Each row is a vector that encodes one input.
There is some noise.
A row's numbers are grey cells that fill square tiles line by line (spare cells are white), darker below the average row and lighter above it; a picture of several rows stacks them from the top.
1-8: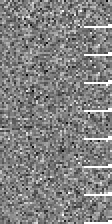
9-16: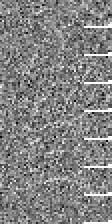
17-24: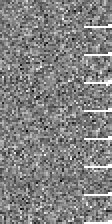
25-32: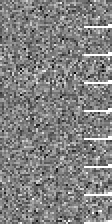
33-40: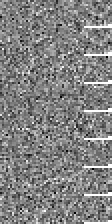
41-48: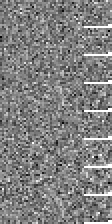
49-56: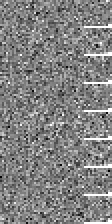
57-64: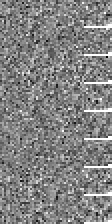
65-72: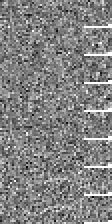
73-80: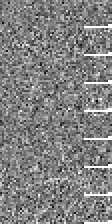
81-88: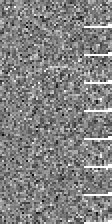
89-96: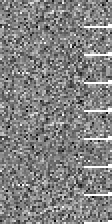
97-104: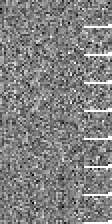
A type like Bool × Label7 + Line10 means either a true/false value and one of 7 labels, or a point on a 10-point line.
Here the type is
Bool × Bool × Bool + Line6 + Tree10.
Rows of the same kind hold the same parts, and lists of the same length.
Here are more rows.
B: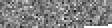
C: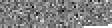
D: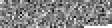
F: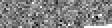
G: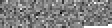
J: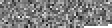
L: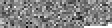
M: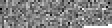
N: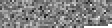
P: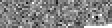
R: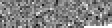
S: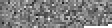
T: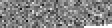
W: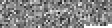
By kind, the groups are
B, C, G, M, N, S
D, J, L, W
F, P, R, T

